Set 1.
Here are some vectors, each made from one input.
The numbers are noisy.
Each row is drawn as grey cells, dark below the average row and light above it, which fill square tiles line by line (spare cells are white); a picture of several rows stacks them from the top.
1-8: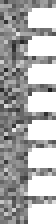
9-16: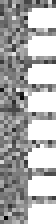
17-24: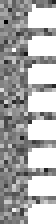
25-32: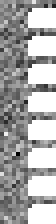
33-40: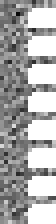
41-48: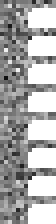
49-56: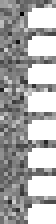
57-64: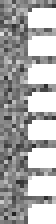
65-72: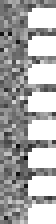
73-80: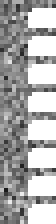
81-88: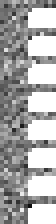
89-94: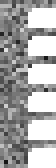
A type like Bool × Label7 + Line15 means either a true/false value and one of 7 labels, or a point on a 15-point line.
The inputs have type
Bool × Line7 × Tree9.
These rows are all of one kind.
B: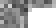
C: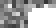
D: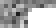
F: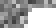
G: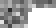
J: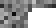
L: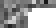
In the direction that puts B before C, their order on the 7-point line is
D, B, F, J, G, L, C.
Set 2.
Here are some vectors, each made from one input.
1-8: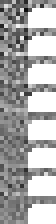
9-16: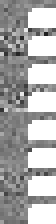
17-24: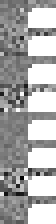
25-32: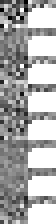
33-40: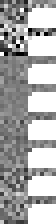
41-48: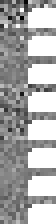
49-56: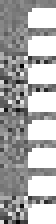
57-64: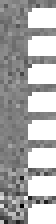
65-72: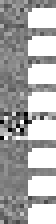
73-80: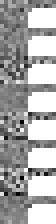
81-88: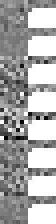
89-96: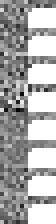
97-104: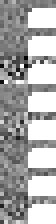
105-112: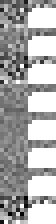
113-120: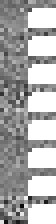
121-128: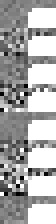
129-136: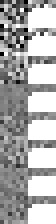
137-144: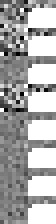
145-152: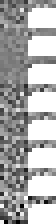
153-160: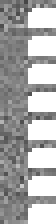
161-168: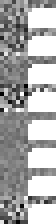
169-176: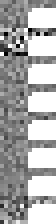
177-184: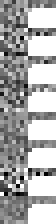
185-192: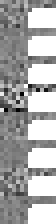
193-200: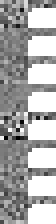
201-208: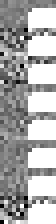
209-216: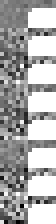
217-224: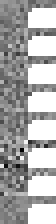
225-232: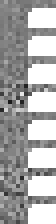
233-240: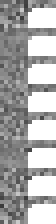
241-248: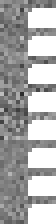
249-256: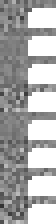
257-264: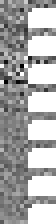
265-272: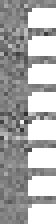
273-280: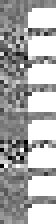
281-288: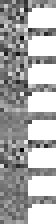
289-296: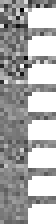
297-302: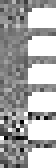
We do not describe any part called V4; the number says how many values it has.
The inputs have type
Bool × Tree13 × V4.
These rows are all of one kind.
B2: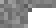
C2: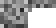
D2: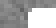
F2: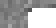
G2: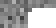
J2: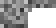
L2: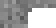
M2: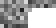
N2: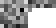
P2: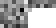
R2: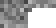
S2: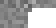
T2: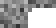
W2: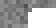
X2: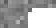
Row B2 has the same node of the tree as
C2, J2, L2 and N2.
